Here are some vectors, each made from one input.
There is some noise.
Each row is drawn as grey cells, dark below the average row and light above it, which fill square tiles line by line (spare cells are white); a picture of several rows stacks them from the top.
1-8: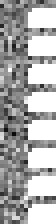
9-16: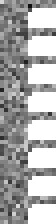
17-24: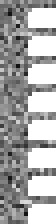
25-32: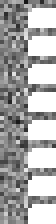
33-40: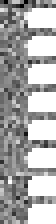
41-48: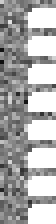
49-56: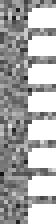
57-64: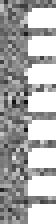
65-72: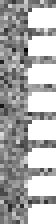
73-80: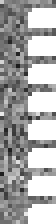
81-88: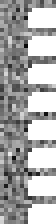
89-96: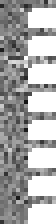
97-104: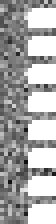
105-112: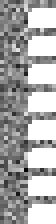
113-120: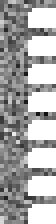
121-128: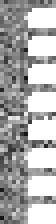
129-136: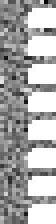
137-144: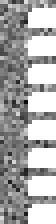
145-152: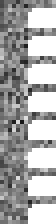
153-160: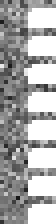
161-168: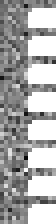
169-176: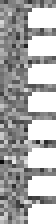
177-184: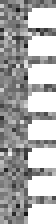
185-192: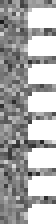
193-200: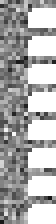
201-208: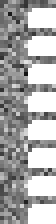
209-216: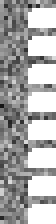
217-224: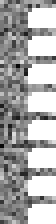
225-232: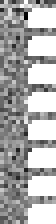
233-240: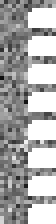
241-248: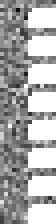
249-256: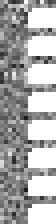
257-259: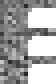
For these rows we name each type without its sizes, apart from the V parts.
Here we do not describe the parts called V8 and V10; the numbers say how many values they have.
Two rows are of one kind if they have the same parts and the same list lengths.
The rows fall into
2 kinds.
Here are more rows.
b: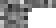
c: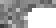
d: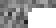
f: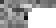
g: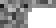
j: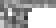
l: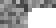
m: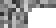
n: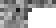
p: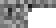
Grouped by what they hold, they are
b, d, f, j, m, n, p
c, g, l

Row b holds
a point on a line, a true/false value and a value of V8.
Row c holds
a value of V8 and a value of V10.
